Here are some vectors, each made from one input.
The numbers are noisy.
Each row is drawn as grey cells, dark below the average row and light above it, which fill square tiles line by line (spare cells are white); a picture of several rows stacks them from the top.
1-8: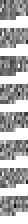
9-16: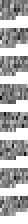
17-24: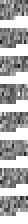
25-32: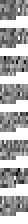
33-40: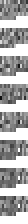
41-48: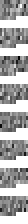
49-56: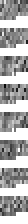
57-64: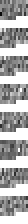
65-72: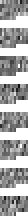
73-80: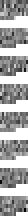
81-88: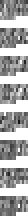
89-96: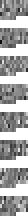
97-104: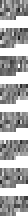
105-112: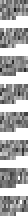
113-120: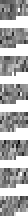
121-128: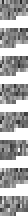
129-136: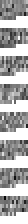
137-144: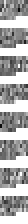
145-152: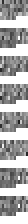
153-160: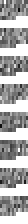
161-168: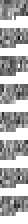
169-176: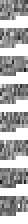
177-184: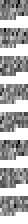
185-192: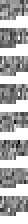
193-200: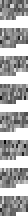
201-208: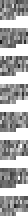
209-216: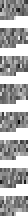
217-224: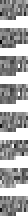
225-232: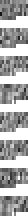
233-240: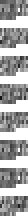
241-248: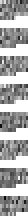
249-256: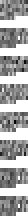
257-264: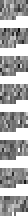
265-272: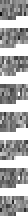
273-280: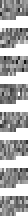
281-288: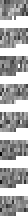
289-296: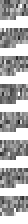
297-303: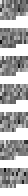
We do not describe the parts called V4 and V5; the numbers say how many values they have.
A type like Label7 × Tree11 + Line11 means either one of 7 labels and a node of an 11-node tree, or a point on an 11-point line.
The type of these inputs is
Bool × Bool × Bool + Label11 × Label11 × V5 + V4.
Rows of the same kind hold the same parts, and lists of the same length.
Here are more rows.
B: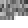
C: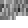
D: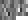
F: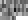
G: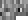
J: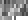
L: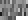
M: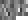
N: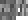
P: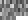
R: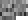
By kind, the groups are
B, C, F, P
D, G, L, M, N, R
J

